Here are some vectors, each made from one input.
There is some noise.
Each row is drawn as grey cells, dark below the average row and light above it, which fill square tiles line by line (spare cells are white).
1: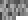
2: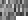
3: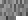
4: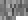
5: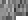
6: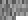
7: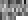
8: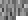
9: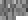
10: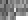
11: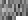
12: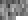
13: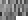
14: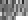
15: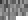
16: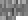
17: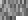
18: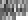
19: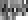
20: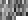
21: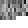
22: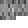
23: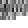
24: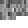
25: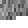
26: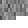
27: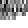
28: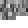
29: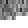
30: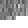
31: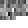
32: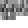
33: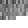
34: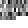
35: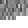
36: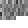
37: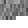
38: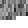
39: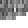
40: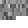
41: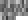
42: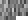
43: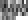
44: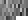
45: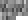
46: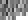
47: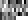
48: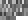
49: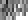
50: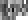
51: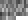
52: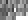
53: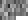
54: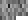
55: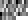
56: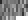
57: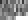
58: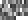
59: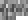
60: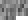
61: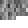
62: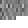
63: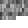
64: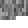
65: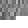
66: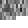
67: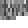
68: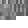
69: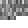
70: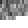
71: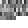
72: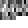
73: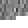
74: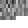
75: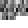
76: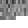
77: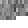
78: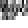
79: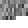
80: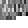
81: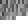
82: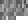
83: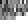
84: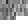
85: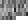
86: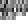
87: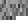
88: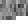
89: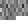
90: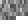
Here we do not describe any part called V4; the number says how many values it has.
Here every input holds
a true/false value, together with either a point on a 5-point line, or a value of V4.
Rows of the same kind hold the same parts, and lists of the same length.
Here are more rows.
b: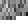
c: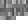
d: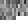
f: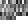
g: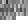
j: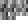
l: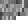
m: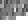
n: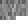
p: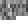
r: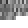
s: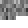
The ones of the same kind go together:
b, c, d, g, j, l
f, m, n, p, r, s

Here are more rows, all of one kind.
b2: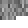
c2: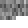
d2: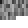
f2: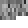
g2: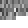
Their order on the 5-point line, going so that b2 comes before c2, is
d2, g2, f2, b2, c2.
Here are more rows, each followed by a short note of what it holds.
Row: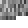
a point on a 5-point line and a true/false value
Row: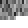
a true/false value and a value of V4
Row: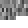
a point on a 5-point line and a true/false value
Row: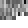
a point on a 5-point line and a true/false value
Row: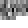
a point on a 5-point line and a true/false value
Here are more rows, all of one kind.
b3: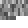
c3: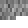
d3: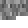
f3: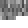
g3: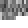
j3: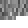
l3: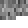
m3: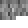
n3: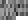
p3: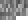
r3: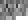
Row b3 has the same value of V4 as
c3, j3 and m3.
